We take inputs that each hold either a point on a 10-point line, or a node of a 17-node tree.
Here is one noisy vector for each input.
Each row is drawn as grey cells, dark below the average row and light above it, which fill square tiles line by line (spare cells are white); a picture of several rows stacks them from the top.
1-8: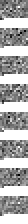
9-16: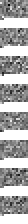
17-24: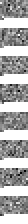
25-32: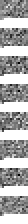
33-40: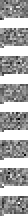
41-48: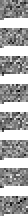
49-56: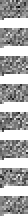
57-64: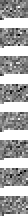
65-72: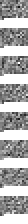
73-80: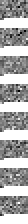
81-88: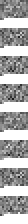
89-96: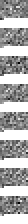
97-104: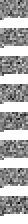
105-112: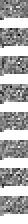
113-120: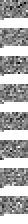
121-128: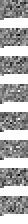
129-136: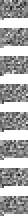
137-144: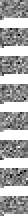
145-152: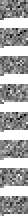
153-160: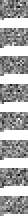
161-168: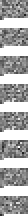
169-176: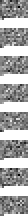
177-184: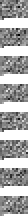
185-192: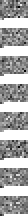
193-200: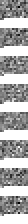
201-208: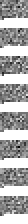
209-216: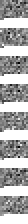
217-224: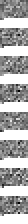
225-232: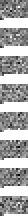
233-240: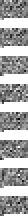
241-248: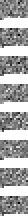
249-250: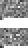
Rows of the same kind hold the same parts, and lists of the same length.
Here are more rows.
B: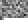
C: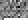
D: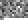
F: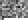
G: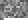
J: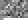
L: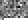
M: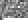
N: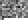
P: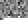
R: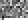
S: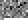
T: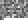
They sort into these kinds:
B, D, G, J, M, P, T
C, F, L, N, R, S

